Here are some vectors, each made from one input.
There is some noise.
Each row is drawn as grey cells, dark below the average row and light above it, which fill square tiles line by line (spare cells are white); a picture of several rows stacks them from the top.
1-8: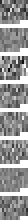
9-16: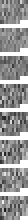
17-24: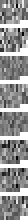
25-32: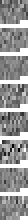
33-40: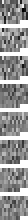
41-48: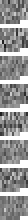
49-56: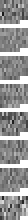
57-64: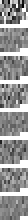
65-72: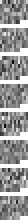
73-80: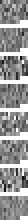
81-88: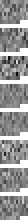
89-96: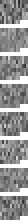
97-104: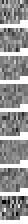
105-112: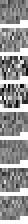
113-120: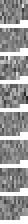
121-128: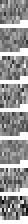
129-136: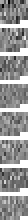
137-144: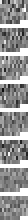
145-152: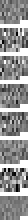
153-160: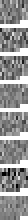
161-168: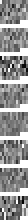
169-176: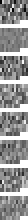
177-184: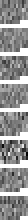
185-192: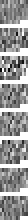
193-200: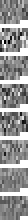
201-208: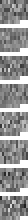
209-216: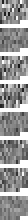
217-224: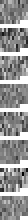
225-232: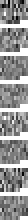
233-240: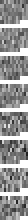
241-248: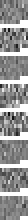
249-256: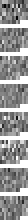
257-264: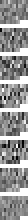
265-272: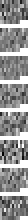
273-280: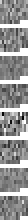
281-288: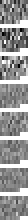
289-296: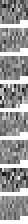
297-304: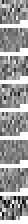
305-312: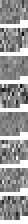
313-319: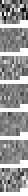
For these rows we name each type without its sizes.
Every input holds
a list of points on a line.
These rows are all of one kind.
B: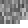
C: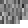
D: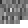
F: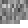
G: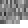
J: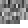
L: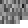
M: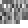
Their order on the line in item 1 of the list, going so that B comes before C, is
G, J, B, M, F, D, C, L.
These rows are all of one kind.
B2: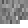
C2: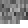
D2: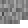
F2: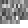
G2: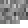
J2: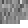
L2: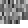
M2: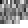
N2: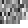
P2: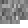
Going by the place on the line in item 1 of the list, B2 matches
D2, G2 and L2.
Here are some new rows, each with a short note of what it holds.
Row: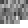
a list of two items
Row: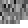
the empty list
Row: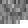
a list of one item
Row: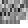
the empty list
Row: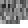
the empty list
